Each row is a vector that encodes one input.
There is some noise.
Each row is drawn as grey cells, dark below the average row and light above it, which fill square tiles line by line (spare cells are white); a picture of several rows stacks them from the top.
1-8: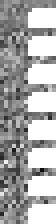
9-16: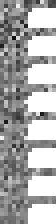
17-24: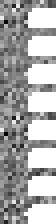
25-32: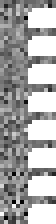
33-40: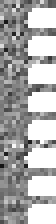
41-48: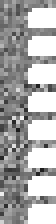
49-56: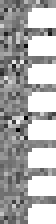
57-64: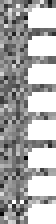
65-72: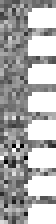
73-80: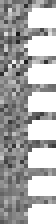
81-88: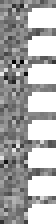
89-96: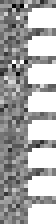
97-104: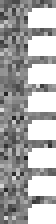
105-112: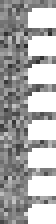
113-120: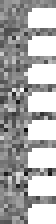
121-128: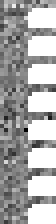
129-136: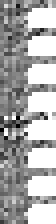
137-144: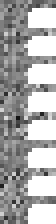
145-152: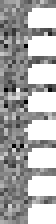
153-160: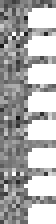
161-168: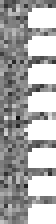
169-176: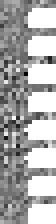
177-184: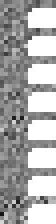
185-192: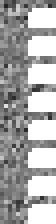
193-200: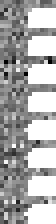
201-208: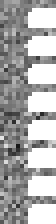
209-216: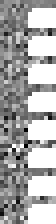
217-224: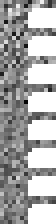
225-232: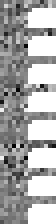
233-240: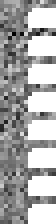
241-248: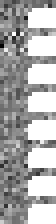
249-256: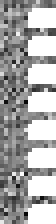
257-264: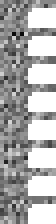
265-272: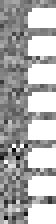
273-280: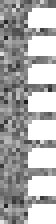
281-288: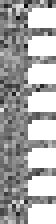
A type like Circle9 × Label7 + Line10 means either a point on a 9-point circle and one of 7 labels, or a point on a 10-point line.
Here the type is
Bool × Bool × Bool.
